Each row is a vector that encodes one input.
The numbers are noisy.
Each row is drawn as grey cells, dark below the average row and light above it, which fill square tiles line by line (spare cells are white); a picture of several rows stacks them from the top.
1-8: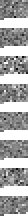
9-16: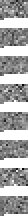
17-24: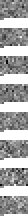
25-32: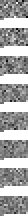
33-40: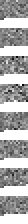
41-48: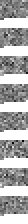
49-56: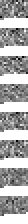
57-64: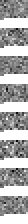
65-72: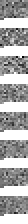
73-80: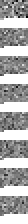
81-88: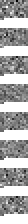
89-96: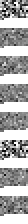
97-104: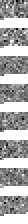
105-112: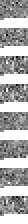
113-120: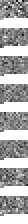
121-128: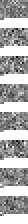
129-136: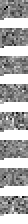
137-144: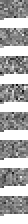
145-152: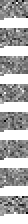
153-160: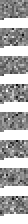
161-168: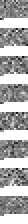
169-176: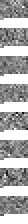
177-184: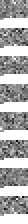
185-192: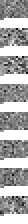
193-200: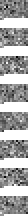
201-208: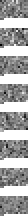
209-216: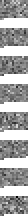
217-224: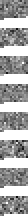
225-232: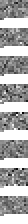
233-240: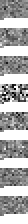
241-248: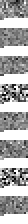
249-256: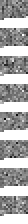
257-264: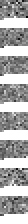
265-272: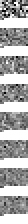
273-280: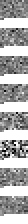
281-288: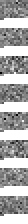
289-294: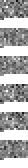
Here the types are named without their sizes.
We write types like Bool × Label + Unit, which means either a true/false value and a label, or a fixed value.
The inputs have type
List(Label × (Label + Line × Line)).
